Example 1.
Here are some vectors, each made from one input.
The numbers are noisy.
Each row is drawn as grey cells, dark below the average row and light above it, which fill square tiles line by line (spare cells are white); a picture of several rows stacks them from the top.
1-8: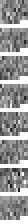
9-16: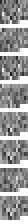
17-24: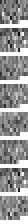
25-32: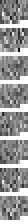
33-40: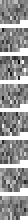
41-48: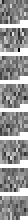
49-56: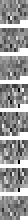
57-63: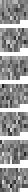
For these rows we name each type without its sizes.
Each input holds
a true/false value, together with either a fixed value, or a node of a tree.
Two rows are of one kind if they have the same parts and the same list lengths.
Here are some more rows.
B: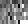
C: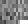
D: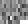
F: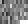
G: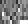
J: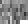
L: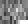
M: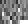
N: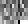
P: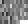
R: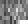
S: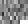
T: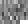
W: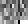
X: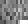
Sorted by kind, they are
B, N, W
C, D, F, G, J, L, M, P, R, S, T, X

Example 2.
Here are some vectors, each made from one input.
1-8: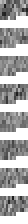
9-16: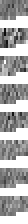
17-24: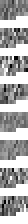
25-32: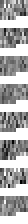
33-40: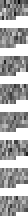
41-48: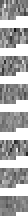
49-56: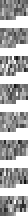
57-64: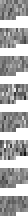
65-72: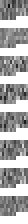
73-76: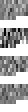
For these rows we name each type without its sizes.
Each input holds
a point on a line and a true/false value.
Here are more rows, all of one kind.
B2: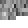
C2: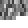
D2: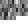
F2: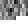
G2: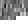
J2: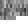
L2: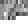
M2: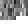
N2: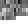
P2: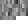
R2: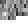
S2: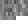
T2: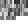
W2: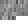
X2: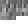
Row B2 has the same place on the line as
J2, M2, R2 and T2.
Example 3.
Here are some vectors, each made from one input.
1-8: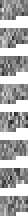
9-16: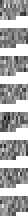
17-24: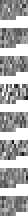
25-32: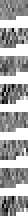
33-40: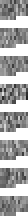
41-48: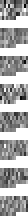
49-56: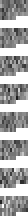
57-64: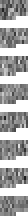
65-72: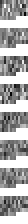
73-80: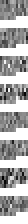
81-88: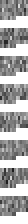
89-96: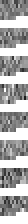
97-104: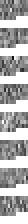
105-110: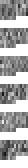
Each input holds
either a point on a 9-point line, or a point on a 10-point line.
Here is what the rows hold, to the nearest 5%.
About 50% of them hold a point on a 9-point line. The rest hold a point on a 10-point line.
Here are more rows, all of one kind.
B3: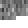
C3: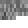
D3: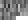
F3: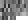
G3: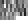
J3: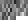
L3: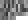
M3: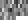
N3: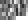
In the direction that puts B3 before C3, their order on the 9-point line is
M3, L3, N3, D3, B3, G3, C3, F3, J3.
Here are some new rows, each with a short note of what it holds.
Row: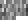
a point on a 10-point line
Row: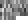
a point on a 10-point line
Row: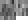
a point on a 10-point line
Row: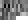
a point on a 9-point line
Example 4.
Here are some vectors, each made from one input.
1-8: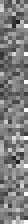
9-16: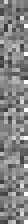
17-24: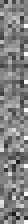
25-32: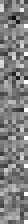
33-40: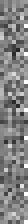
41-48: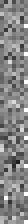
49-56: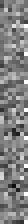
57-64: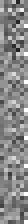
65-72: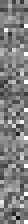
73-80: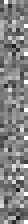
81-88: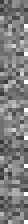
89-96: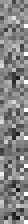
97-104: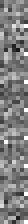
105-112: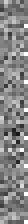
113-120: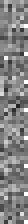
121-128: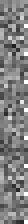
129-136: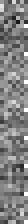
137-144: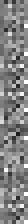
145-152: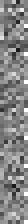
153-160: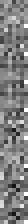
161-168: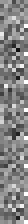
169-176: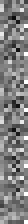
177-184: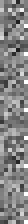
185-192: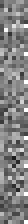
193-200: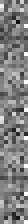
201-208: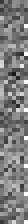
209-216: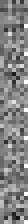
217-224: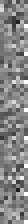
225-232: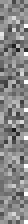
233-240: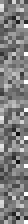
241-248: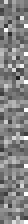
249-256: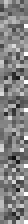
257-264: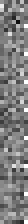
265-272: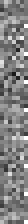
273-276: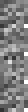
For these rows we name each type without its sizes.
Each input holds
either a point on a line, or four true/false values.
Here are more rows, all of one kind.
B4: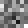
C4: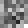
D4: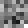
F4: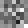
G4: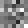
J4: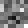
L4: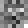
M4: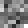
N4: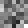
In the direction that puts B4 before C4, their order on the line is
M4, J4, B4, D4, N4, C4, F4, G4, L4.
